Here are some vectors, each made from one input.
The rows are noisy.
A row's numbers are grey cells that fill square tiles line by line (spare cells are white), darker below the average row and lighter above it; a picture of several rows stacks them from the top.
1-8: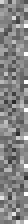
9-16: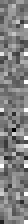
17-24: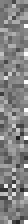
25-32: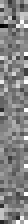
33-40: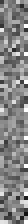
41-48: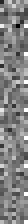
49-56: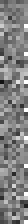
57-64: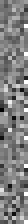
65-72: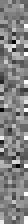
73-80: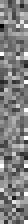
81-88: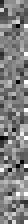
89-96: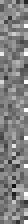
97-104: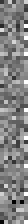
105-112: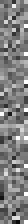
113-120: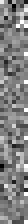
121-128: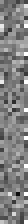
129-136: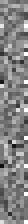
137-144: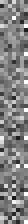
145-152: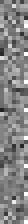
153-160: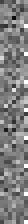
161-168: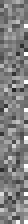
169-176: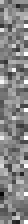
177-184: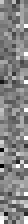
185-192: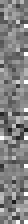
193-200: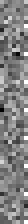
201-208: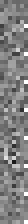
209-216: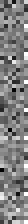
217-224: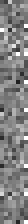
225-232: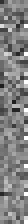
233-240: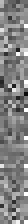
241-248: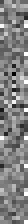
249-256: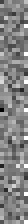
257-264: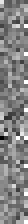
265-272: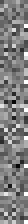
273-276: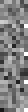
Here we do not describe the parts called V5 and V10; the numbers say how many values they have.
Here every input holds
one of 6 labels and a value of V5, together with either a point on an 8-point line, or a value of V10.
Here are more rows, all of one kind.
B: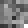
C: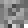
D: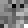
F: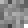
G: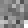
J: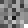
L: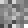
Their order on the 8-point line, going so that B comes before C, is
D, J, B, F, L, G, C.
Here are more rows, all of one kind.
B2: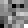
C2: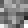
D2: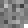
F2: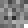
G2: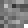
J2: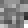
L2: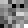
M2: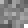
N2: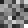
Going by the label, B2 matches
C2 and F2.
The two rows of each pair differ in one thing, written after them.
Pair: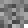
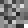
the value of V10
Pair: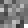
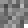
the label
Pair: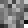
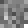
the value of V10
